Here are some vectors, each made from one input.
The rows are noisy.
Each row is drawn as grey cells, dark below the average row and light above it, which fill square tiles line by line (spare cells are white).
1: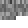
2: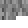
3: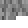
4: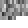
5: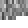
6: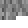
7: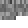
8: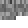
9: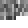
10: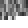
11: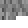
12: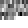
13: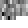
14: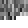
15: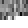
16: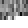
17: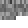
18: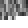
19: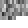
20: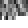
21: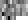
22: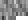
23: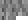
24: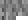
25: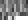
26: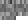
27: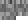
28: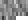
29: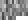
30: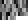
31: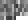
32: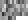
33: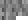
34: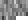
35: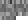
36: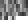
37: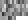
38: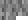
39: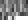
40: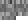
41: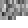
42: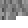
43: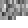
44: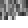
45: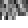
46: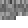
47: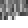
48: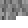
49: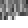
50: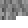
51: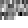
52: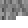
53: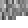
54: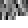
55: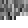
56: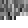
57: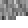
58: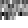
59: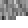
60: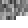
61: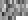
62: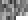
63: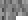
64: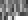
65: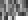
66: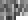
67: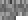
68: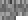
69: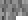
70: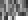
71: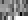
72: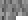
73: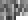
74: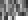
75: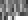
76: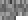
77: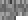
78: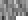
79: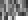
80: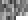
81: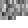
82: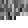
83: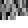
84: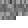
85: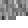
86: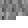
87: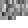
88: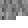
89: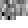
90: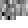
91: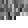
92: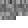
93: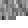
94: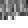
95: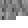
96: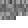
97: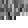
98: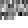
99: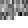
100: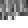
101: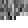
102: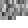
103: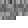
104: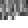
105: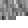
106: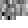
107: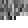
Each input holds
a point on a 9-point line and a true/false value.
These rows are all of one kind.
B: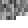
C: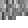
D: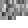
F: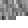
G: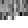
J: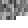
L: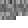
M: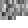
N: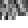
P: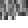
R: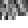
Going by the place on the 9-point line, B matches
J, N and R.
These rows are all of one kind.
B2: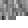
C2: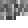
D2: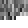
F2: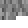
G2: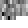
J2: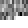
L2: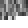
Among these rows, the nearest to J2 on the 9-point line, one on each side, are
B2 and G2.
